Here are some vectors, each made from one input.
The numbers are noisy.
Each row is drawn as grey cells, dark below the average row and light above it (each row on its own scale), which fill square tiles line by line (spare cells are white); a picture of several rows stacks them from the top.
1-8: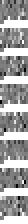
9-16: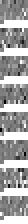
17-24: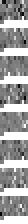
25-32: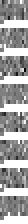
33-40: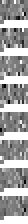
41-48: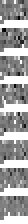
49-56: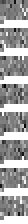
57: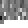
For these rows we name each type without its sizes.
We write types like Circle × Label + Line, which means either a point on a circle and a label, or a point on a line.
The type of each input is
Bool × Label.
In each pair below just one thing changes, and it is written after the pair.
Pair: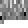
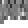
the label
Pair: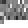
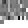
the label
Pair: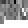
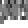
the true/false value
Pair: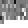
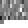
the true/false value
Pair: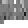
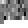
the label
